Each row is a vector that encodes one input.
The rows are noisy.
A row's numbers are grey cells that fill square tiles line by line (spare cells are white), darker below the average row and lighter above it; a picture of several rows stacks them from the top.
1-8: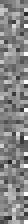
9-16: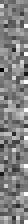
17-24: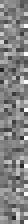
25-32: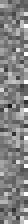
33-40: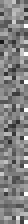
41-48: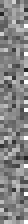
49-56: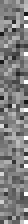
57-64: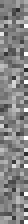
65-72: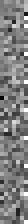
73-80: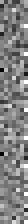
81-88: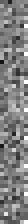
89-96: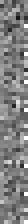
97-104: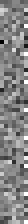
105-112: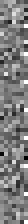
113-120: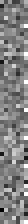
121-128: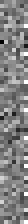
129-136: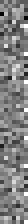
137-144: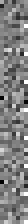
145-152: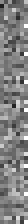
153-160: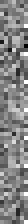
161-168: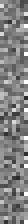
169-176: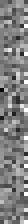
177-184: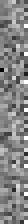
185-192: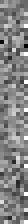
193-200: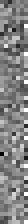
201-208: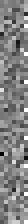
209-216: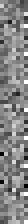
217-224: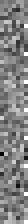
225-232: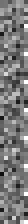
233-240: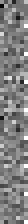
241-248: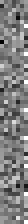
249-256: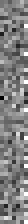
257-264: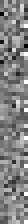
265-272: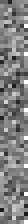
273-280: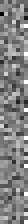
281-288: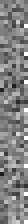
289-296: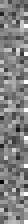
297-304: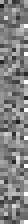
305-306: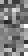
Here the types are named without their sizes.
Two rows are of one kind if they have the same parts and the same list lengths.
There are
3 kinds of row.
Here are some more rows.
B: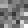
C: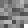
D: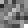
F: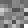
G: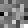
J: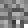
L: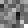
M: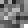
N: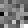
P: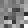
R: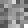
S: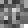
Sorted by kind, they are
B, G, N, R
C, F, J, P
D, L, M, S

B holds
a point on a circle.
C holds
a label and a true/false value.
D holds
a point on a line.
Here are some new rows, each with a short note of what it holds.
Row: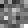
a point on a line
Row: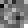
a point on a line
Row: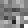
a label and a true/false value
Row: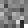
a label and a true/false value
